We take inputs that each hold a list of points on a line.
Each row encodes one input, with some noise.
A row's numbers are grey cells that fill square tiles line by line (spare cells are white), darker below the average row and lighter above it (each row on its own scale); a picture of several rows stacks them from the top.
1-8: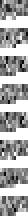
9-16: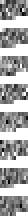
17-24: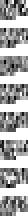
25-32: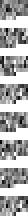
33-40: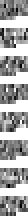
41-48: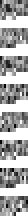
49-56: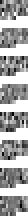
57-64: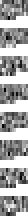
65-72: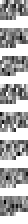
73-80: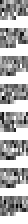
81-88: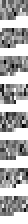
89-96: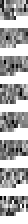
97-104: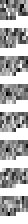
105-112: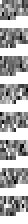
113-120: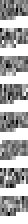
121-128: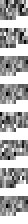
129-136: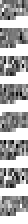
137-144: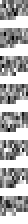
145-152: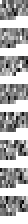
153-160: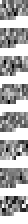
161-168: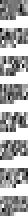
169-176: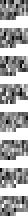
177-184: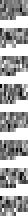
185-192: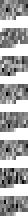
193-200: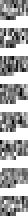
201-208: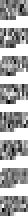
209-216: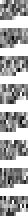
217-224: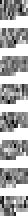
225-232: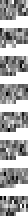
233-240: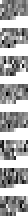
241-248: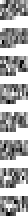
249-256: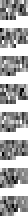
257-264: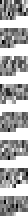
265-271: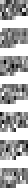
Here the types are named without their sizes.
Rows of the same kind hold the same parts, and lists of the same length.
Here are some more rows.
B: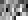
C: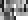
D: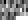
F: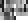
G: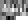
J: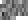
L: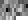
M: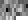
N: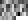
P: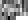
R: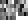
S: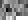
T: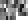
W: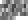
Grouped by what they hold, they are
B, L, M, N, S
C, F
D
G, J, P, R, T, W

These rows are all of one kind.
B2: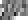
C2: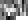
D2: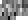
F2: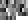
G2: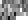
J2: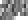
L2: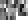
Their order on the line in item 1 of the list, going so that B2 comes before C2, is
L2, F2, J2, B2, D2, G2, C2.
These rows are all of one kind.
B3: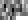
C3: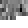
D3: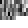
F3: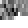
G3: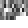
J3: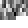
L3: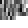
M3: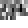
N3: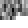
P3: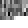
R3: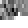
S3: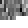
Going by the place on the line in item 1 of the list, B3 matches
D3, L3, N3 and S3.
